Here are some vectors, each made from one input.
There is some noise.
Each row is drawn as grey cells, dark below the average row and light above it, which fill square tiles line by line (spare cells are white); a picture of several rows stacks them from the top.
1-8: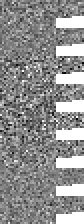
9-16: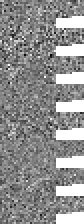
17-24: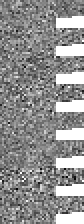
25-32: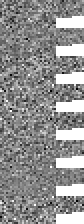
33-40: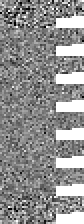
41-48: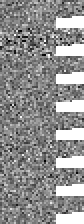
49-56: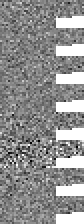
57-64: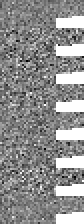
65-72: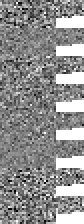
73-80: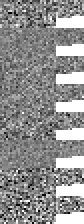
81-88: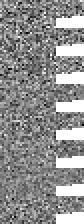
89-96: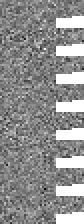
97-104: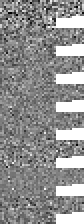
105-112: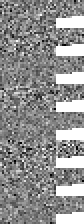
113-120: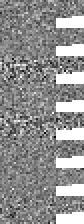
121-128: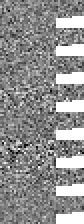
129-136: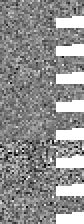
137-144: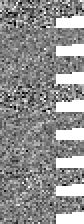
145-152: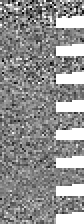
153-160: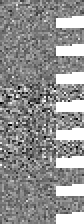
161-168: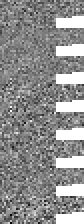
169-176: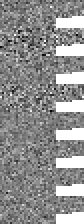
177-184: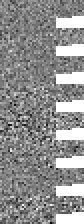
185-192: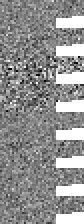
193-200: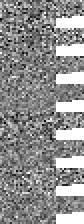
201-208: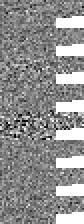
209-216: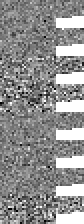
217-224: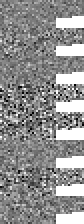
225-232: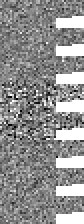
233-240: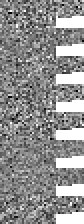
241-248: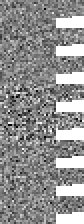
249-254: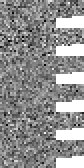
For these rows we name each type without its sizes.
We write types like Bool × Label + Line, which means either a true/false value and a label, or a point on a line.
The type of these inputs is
List(Line) + Tree.
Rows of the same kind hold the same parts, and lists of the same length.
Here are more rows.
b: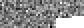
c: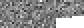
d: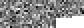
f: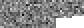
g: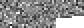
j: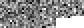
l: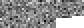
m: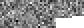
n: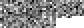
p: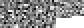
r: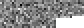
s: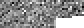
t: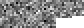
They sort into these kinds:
b, f
c, s
d, g, l, m
j, n, p
r, t

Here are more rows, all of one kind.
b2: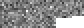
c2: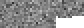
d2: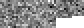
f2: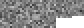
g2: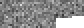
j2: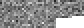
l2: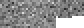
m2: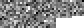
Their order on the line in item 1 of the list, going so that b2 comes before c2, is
j2, b2, m2, f2, c2, l2, d2, g2.
